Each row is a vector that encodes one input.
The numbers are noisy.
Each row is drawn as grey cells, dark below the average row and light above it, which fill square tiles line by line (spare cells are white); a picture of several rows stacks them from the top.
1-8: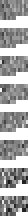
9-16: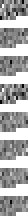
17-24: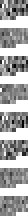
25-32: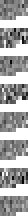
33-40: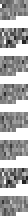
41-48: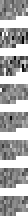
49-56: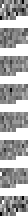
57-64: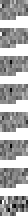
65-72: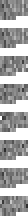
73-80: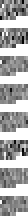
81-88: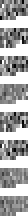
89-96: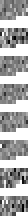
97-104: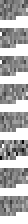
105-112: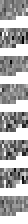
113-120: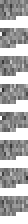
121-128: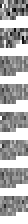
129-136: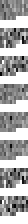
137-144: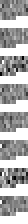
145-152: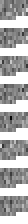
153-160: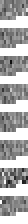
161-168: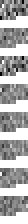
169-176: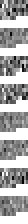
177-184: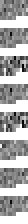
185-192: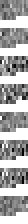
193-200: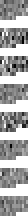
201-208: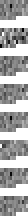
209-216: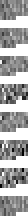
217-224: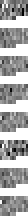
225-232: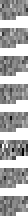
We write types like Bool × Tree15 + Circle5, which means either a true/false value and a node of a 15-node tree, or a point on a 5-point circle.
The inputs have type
Line5 + Line14.
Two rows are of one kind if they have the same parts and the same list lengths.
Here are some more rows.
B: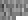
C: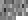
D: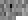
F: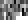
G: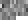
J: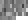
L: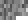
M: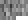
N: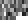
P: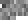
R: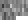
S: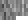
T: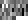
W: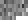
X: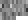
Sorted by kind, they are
B, C, D, G, J, L, M, P, R, S, W, X
F, N, T

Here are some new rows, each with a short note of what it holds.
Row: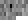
a point on a 14-point line
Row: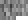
a point on a 14-point line
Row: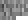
a point on a 14-point line
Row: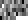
a point on a 5-point line
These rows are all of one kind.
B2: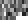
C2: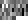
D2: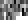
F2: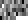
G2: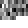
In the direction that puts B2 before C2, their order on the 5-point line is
D2, B2, F2, G2, C2.
